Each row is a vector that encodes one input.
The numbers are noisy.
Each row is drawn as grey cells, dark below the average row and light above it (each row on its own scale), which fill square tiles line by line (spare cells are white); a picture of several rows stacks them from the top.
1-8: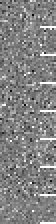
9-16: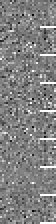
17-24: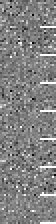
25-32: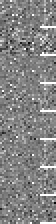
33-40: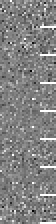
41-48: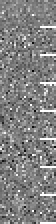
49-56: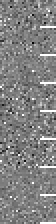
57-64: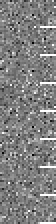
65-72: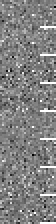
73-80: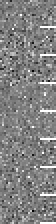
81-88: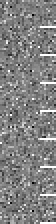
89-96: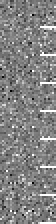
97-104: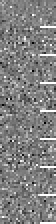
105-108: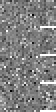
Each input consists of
a point on a 5-point line, together with either a point on a 5-point line, or a point on a 6-point line.
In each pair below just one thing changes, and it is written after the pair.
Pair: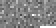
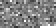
the place on the 5-point line
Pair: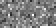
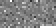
the place on the 5-point line
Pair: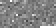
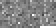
the place on the 5-point line
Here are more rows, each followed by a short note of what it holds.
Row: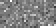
a point on a 5-point line and a point on a 6-point line
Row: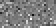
a point on each of two 5-point lines
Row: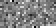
a point on a 5-point line and a point on a 6-point line
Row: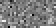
a point on each of two 5-point lines
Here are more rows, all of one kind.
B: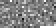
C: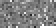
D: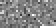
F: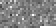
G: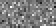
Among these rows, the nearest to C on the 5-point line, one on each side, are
B and D.
